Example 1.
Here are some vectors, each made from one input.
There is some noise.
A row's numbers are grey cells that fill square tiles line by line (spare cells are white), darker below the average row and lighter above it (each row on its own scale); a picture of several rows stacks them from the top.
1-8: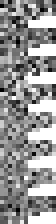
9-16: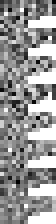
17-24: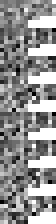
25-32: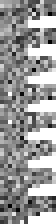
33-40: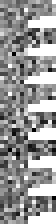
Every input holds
a point on a 7-point line.
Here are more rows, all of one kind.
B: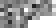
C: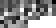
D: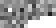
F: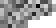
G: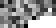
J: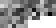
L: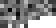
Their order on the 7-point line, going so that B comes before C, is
F, B, D, J, L, C, G.
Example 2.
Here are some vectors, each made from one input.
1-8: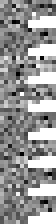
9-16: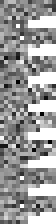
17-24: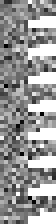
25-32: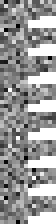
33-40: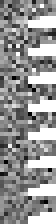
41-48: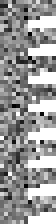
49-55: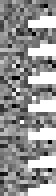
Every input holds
a point on an 11-point circle.
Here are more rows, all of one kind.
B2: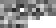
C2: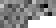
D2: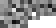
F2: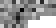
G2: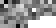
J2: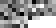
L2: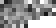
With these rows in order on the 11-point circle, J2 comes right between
B2 and G2.
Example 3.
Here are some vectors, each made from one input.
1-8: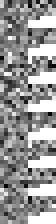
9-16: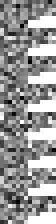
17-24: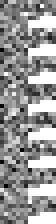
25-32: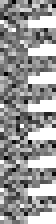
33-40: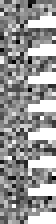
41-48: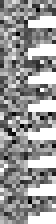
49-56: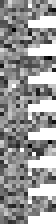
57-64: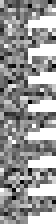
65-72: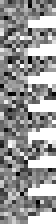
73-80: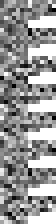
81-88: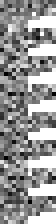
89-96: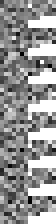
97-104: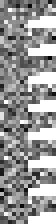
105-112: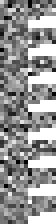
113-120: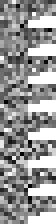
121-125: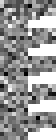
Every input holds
a point on a 9-point line.
